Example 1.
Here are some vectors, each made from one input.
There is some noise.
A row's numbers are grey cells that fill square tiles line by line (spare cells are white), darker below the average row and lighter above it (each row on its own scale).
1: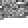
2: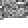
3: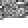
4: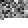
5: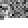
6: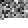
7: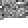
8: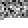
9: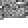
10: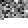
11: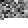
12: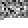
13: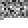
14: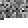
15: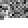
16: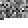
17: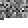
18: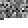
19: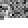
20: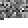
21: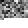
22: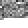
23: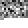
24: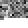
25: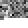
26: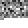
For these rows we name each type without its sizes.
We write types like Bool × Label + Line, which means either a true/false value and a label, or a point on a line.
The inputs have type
Label.
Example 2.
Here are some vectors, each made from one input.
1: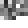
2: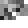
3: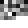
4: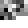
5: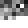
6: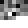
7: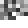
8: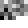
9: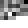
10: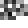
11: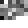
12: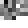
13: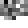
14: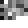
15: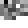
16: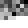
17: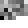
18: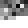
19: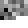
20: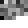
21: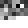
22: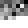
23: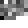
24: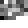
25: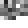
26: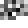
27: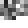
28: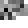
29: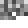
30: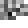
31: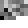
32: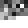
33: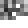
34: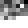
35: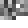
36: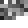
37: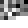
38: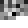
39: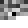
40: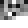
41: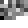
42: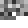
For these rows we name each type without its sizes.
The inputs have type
Line.
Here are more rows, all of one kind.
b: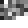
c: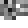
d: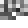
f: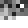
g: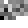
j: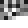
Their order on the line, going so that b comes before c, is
f, j, b, g, d, c.
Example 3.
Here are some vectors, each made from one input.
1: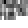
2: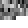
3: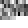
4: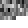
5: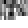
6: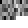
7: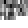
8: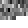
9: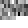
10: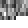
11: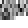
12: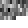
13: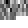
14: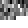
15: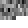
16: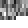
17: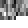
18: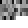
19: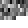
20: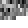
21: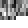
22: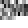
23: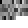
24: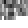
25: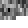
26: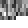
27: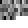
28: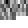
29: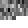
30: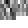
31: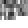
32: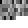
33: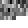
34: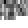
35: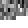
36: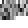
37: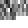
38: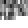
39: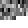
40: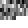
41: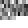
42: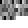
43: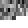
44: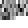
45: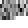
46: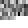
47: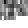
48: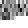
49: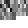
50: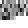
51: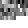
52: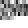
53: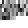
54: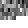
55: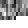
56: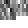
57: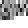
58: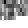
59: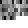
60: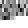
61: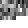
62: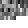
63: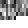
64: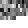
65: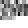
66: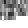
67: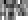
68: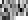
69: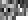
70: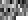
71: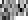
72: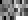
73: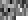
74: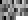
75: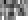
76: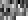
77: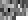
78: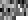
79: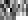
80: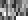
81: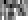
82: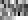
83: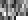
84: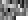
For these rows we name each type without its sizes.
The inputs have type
Label.
